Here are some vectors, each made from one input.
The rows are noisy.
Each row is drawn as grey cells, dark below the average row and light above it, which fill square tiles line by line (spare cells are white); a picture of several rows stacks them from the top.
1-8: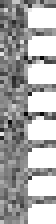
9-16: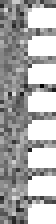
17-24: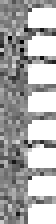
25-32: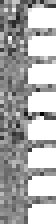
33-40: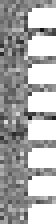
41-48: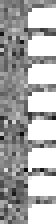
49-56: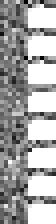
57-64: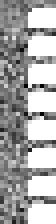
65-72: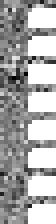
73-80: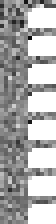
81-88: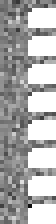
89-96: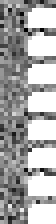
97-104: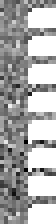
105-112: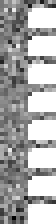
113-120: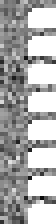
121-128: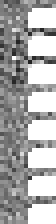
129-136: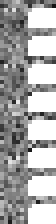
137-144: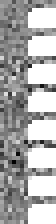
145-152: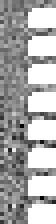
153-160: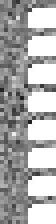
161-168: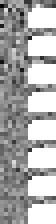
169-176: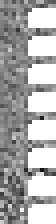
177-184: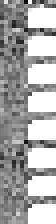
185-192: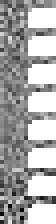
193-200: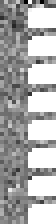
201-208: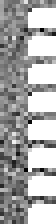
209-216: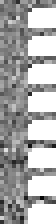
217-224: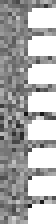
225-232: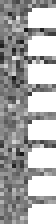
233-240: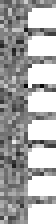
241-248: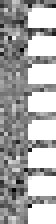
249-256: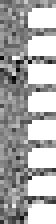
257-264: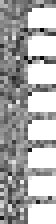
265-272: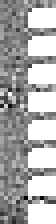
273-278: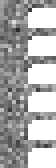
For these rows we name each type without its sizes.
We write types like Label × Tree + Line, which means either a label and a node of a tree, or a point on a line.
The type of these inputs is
(Circle + Unit) × Label + Line.
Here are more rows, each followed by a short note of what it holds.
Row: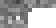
a label
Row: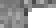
a point on a circle and a label
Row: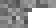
a label
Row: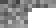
a label
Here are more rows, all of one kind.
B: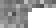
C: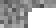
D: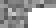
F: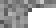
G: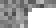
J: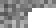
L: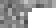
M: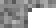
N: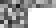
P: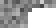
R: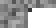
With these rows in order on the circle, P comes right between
B and D.
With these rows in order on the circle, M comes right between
L and R.
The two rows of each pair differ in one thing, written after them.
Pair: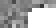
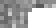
the label
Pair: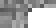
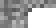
the place on the circle
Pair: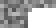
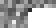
the label
